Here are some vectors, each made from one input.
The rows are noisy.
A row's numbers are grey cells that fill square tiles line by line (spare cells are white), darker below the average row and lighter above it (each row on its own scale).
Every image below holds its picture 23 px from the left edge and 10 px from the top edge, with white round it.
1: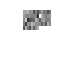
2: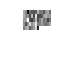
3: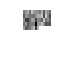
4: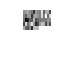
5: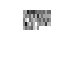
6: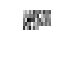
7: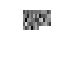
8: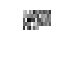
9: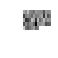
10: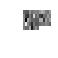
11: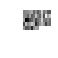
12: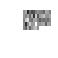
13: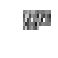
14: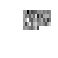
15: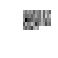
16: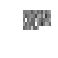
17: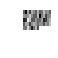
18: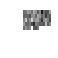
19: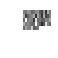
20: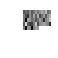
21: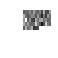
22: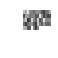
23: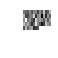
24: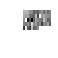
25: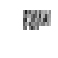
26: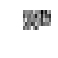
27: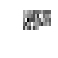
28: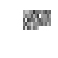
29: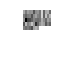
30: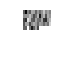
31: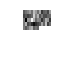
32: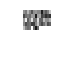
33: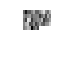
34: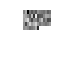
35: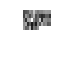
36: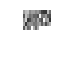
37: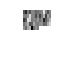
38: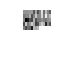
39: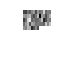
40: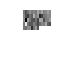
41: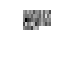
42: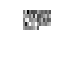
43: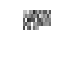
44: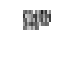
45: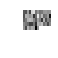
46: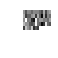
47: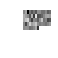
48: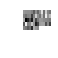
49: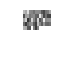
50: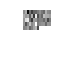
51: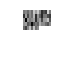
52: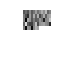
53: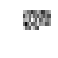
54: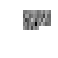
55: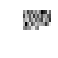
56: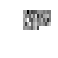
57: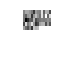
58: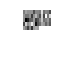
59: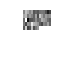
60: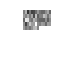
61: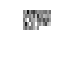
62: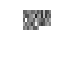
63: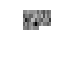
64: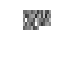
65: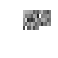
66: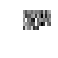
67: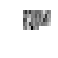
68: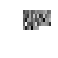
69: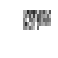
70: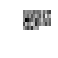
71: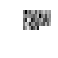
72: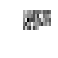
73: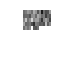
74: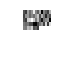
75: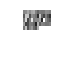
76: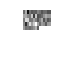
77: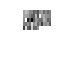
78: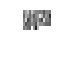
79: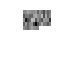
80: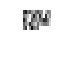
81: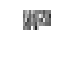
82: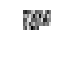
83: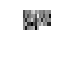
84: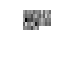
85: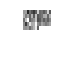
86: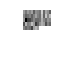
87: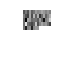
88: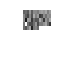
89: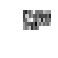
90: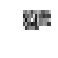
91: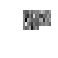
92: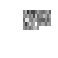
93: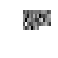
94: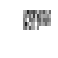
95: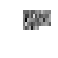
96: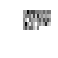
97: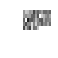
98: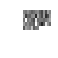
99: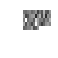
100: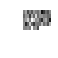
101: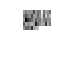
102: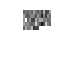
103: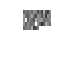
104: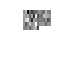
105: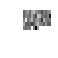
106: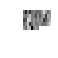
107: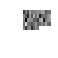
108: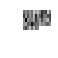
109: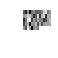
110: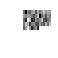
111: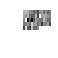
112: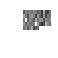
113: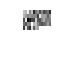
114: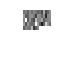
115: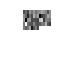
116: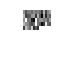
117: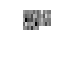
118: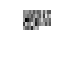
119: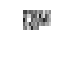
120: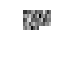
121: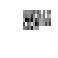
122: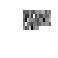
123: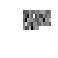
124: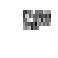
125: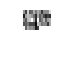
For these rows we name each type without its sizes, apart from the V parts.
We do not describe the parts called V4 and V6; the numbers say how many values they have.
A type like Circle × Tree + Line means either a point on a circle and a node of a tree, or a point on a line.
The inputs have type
((Bool × Bool × Bool + Unit) × V4 + Label) × V6.
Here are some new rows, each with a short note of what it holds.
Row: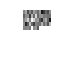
a label and a value of V6
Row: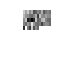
a value of V4 and a value of V6
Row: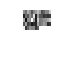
a label and a value of V6
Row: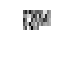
three true/false values, a value of V4 and a value of V6
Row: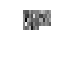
a value of V4 and a value of V6
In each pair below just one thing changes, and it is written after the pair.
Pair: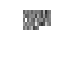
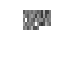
one of the three true/false values
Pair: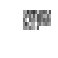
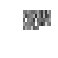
the value of V6
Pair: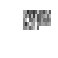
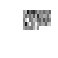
the value of V4
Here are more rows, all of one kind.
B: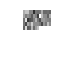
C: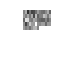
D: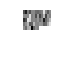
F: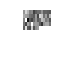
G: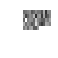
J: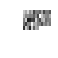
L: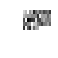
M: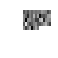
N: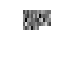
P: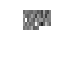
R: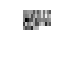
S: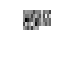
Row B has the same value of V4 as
D and G.
